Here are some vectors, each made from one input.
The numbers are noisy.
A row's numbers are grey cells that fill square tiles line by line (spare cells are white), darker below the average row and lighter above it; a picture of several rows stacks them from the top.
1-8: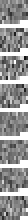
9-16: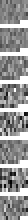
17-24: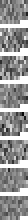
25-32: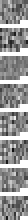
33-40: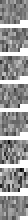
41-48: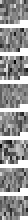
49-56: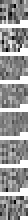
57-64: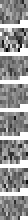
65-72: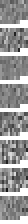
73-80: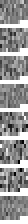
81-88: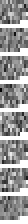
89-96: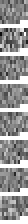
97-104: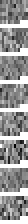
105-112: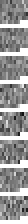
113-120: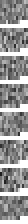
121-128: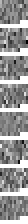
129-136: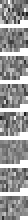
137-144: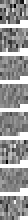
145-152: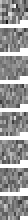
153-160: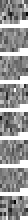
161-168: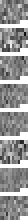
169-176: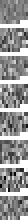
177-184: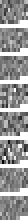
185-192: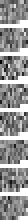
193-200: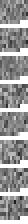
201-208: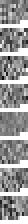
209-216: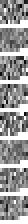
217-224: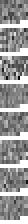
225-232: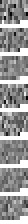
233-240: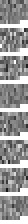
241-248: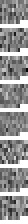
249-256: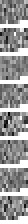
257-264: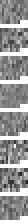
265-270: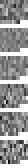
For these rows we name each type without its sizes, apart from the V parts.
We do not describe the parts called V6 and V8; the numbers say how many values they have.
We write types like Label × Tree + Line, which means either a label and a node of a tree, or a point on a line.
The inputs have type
(Line + V6) × (Line + V8) + Tree.
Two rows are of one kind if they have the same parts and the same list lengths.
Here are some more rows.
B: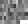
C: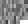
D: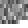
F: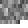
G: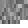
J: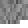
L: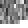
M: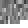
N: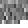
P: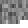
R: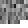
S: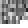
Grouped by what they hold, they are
B, L
C, N, S
D, G, J
F, M
P, R

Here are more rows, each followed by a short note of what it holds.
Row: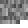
a node of a tree
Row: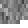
a node of a tree
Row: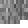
a point on a line and a value of V6
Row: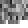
a point on each of two lines
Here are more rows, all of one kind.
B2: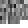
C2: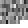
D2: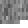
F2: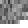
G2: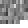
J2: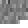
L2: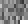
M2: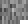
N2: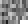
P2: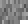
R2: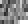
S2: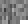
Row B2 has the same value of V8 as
J2 and L2.
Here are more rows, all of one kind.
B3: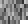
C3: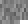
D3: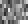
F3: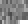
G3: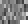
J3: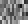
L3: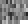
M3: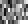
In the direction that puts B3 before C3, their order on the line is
J3, G3, D3, L3, M3, F3, B3, C3.
